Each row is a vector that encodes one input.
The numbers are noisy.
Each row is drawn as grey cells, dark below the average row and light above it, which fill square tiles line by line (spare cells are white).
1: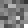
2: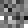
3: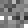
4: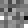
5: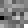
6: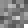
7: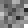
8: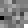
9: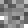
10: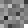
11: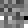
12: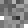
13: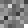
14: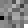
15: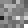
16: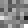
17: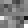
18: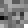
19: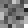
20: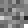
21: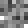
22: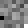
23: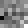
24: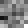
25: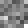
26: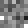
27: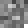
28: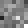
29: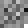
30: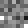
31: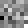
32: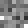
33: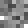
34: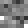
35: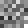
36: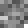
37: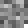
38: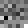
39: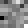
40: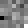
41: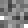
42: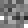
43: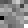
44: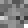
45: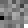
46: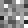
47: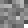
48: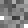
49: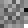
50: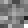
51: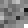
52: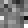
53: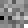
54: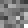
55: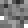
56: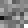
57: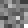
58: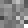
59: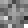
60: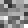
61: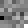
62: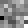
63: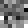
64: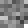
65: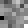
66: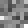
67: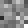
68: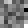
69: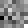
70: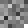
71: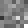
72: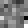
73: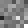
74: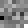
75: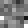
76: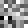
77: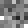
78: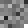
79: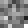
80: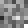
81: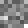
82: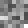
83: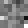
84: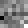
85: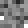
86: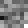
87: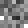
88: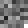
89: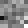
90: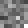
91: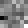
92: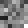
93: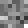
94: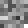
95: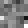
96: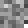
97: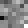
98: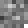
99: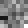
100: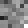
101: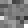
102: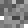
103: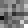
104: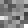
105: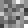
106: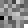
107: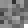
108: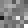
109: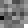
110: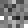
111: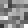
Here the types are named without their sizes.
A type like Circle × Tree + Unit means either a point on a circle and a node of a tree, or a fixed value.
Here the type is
Bool × (Line + Tree).
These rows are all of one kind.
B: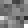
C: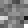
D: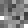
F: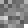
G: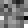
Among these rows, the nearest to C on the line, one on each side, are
B and G.
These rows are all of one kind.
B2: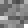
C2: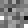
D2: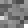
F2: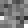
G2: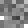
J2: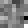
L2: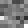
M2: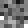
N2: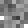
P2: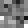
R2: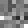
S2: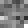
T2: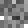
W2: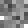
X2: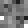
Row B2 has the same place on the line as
D2, G2, N2 and T2.
